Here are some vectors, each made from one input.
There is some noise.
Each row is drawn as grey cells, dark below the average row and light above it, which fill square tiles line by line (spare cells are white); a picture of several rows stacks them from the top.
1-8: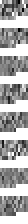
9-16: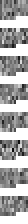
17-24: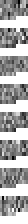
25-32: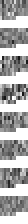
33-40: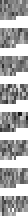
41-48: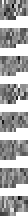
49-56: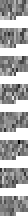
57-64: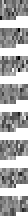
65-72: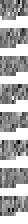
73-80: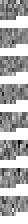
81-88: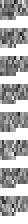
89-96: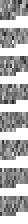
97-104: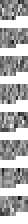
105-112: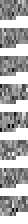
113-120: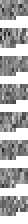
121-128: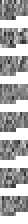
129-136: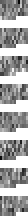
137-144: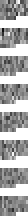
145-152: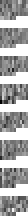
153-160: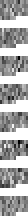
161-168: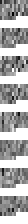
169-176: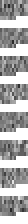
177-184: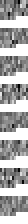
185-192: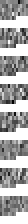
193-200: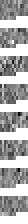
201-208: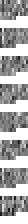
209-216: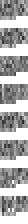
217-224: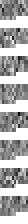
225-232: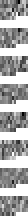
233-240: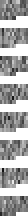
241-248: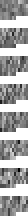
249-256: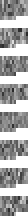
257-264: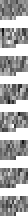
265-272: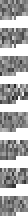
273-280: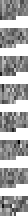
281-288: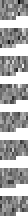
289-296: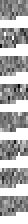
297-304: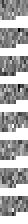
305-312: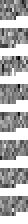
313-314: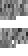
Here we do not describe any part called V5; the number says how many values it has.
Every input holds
a true/false value, together with either a node of a 7-node tree, or a list of up to two values of V5.
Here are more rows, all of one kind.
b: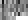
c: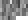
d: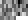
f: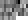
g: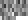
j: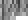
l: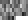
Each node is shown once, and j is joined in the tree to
b and g.
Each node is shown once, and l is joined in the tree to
c.
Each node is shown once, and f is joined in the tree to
d.
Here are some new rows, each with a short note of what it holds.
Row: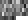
a true/false value, together with a list of one item
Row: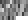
a node of a 7-node tree and a true/false value
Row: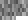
a true/false value, together with a list of two items
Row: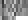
a node of a 7-node tree and a true/false value
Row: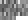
a true/false value, together with the empty list
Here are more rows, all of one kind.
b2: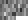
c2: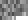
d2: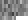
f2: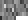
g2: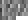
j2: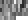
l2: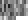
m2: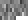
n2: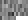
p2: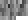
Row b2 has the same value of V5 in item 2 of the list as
f2 and m2.
